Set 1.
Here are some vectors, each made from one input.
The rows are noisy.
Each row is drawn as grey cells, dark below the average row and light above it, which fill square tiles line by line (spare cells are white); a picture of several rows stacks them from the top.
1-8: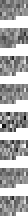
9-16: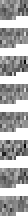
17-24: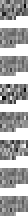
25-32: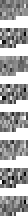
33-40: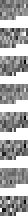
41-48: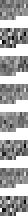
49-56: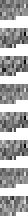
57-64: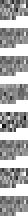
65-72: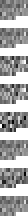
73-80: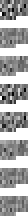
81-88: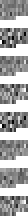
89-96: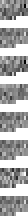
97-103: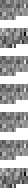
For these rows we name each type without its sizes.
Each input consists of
a point on a line.
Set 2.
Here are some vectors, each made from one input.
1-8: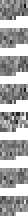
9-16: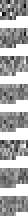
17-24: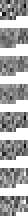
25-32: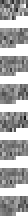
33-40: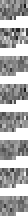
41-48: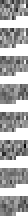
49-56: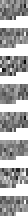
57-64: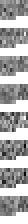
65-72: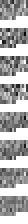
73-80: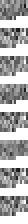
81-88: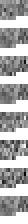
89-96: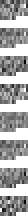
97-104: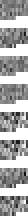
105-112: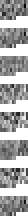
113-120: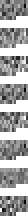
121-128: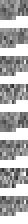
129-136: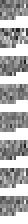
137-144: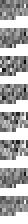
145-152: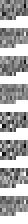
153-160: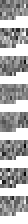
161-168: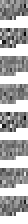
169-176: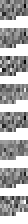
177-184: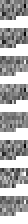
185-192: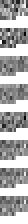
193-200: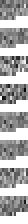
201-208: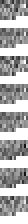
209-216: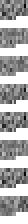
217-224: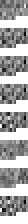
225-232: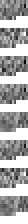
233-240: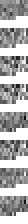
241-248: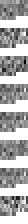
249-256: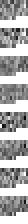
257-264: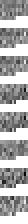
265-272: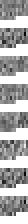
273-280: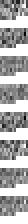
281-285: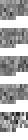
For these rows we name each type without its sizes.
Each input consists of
a point on a line.
